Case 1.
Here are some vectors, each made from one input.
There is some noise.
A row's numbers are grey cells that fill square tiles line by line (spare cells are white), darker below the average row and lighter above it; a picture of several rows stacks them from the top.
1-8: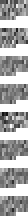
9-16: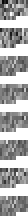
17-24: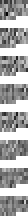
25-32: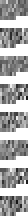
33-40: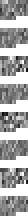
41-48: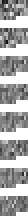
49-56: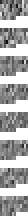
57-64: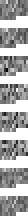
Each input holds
either one of 6 labels, or three true/false values.
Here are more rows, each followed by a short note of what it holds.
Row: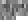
three true/false values
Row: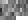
three true/false values
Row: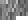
three true/false values
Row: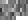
three true/false values
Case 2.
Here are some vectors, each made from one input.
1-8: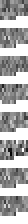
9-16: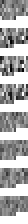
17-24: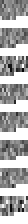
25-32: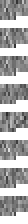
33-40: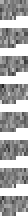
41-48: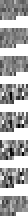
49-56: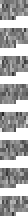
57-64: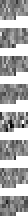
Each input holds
a point on an 8-point line and a true/false value.
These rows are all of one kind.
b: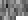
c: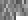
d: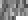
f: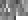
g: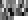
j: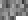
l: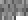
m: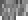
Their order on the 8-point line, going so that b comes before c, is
d, j, b, g, l, c, f, m.
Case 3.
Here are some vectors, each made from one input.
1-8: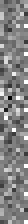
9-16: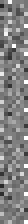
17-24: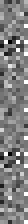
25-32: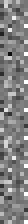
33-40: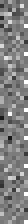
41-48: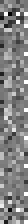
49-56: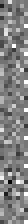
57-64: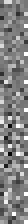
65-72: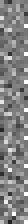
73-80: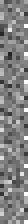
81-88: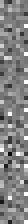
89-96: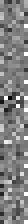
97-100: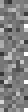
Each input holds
a true/false value, together with either a fixed value, or a point on a 3-point line and a point on a 6-point line.
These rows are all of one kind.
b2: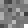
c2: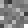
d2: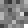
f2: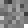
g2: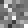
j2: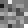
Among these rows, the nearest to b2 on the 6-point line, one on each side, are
c2 and f2.
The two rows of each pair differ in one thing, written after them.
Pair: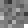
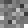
the place on the 6-point line
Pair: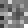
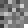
the place on the 6-point line
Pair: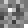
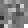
the place on the 3-point line
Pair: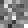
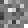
the place on the 6-point line
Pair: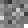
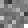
the place on the 6-point line
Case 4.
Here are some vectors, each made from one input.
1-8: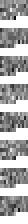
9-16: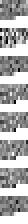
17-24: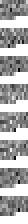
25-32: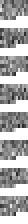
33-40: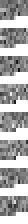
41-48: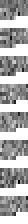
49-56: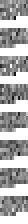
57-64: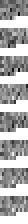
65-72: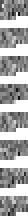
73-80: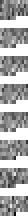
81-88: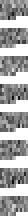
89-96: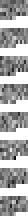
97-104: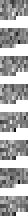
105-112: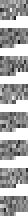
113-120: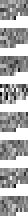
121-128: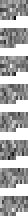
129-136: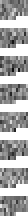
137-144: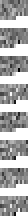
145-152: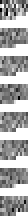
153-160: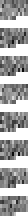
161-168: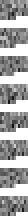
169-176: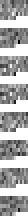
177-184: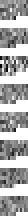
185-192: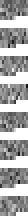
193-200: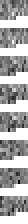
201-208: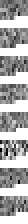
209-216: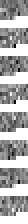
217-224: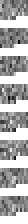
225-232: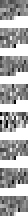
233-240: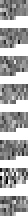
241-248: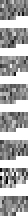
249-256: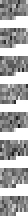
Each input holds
a list of up to two points on a 9-point line.
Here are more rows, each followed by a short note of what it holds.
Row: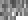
a list of one item
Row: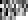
the empty list
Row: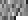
a list of one item
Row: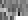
a list of two items
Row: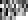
the empty list
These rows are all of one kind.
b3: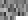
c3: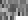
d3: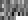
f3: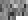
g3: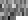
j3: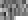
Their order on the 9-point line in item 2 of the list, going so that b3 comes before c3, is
g3, j3, f3, b3, c3, d3.
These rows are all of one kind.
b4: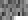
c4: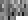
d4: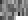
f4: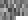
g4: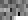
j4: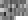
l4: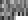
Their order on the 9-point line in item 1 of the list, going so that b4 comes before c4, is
b4, g4, j4, f4, d4, l4, c4.
